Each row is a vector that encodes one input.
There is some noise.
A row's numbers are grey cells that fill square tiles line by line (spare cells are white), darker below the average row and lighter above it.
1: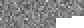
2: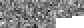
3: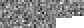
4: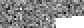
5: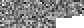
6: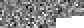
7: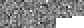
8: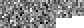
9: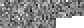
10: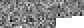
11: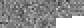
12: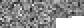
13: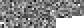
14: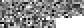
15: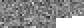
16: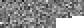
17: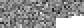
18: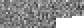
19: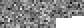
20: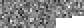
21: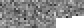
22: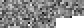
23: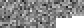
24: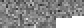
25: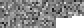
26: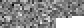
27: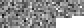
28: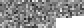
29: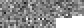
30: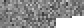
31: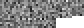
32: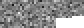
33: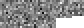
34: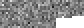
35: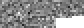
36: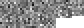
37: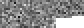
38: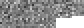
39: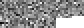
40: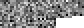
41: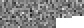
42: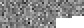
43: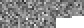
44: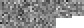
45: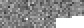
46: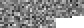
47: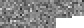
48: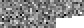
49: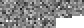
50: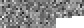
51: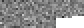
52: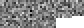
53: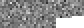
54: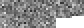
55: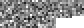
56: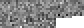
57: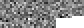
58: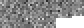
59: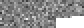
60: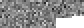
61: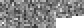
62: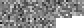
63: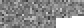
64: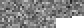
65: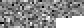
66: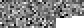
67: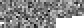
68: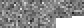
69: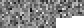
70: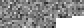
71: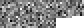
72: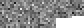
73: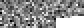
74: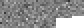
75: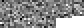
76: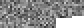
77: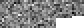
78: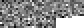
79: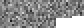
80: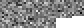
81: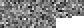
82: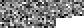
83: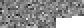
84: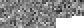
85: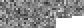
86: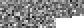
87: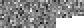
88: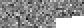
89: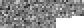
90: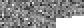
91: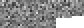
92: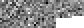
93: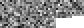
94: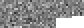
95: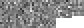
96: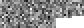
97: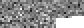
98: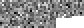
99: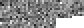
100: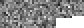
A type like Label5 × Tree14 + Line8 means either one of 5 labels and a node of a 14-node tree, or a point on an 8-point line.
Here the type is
Bool × Bool × Bool + Circle6 + Circle10 + Unit.
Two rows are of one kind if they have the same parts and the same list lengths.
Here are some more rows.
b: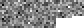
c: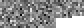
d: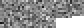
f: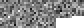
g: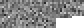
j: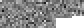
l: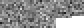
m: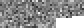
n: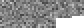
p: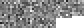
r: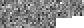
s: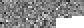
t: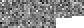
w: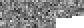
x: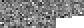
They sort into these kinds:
b, c, p, s, x
d, l
f, g, j
m, n, r, t, w

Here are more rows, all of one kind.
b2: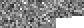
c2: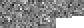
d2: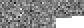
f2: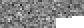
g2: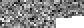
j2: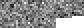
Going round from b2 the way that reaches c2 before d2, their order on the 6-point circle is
b2, c2, f2, d2, g2, j2.
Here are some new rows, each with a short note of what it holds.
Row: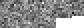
a point on a 6-point circle
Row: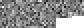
a fixed value
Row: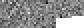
a point on a 10-point circle
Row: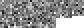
a point on a 10-point circle
